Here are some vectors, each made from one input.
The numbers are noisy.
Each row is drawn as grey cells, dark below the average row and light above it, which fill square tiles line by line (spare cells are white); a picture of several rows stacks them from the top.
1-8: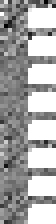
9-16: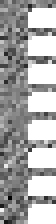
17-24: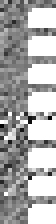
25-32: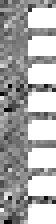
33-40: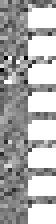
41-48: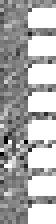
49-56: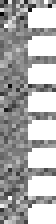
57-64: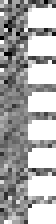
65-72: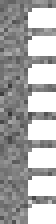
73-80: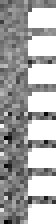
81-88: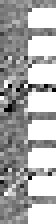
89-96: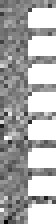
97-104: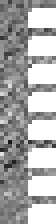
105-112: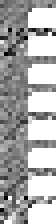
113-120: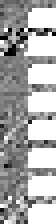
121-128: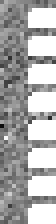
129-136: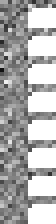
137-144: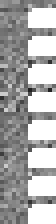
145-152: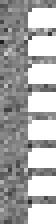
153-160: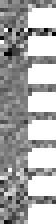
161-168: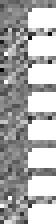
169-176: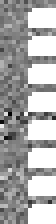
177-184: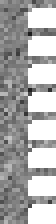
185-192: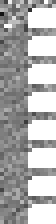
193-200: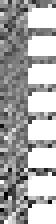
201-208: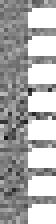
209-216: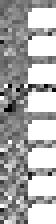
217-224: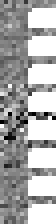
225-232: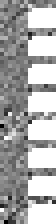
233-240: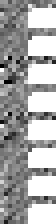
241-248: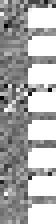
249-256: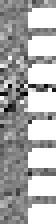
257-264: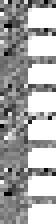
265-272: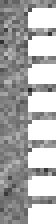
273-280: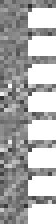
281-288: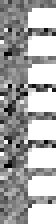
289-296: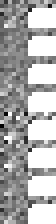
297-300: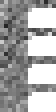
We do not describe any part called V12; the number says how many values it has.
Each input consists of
a true/false value, together with either a point on an 8-point line, or two values of V12.
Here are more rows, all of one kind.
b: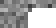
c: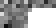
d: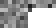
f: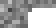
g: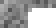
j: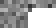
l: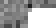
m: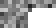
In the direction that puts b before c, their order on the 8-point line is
l, m, g, b, j, d, f, c.
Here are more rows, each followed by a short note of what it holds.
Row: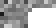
a true/false value and two values of V12
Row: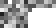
a point on an 8-point line and a true/false value
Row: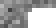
a point on an 8-point line and a true/false value
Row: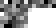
a point on an 8-point line and a true/false value
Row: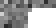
a point on an 8-point line and a true/false value
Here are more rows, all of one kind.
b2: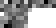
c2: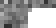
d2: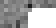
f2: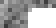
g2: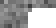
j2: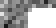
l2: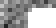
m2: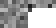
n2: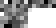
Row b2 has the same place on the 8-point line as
j2 and m2.
